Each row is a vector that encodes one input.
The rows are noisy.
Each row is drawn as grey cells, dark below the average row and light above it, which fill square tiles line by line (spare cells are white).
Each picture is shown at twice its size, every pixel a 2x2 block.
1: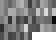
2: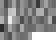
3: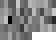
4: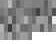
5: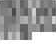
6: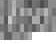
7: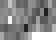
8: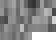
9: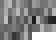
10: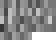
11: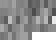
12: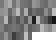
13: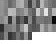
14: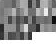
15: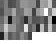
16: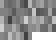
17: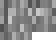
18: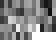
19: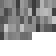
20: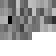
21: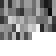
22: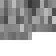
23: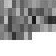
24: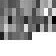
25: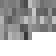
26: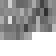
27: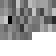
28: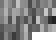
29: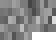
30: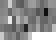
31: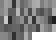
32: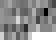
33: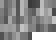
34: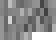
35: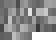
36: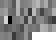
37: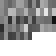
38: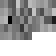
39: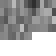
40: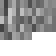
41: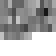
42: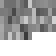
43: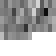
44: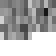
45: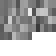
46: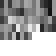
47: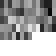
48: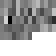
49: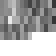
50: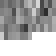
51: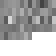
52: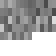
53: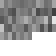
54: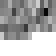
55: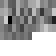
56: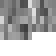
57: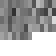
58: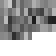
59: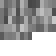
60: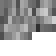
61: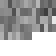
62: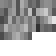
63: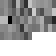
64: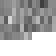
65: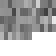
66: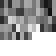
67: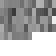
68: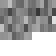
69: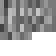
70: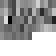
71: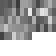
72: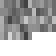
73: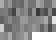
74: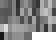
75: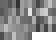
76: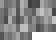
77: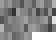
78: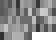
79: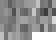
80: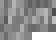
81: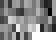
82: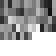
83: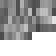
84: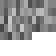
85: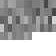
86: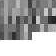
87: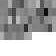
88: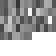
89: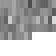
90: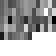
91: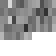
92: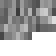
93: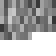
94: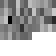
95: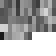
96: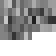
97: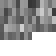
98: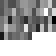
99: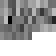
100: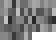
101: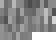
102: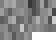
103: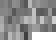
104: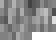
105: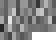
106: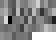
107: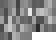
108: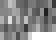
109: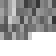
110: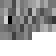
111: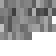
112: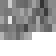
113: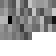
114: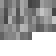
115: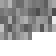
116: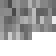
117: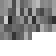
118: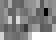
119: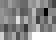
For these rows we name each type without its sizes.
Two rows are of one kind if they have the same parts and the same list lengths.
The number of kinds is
3.
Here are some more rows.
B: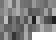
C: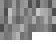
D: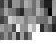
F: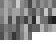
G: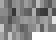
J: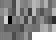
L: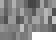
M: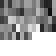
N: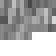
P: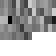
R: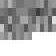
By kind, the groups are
B, F, J, P
C, G, L, N, R
D, M

